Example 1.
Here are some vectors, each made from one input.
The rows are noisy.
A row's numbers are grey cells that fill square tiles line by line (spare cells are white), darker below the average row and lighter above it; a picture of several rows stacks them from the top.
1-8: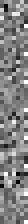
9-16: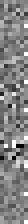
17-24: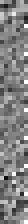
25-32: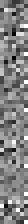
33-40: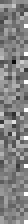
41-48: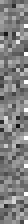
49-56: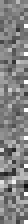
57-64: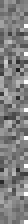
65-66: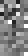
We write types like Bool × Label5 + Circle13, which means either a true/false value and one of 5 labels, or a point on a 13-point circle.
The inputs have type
Circle6.
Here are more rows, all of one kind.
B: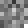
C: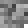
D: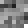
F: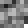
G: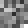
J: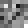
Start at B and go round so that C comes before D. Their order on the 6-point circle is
B, J, G, C, D, F.
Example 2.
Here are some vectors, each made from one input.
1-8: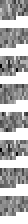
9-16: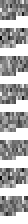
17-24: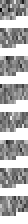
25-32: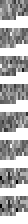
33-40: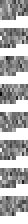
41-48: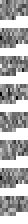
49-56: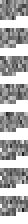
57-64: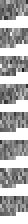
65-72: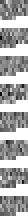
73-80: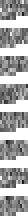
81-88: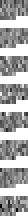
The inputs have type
Line4 × Line4.
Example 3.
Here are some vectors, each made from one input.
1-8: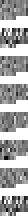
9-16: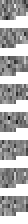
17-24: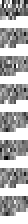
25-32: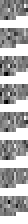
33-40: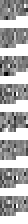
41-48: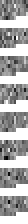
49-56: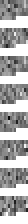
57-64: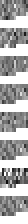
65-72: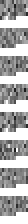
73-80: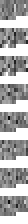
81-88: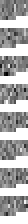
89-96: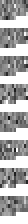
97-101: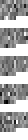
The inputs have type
Line3 × Line4 + Unit.
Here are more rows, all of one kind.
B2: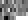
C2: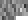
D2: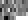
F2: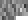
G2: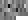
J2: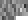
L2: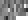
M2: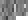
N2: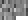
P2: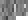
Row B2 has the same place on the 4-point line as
D2, G2 and L2.
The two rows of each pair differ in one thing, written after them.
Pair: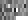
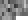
the place on the 3-point line
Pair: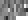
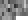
the place on the 4-point line
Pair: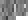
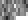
the place on the 3-point line
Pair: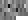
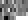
the place on the 3-point line
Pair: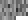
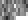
the place on the 3-point line
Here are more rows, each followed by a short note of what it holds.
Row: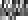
a fixed value
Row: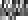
a fixed value
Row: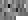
a point on a 3-point line and a point on a 4-point line
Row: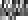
a fixed value
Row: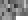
a point on a 3-point line and a point on a 4-point line
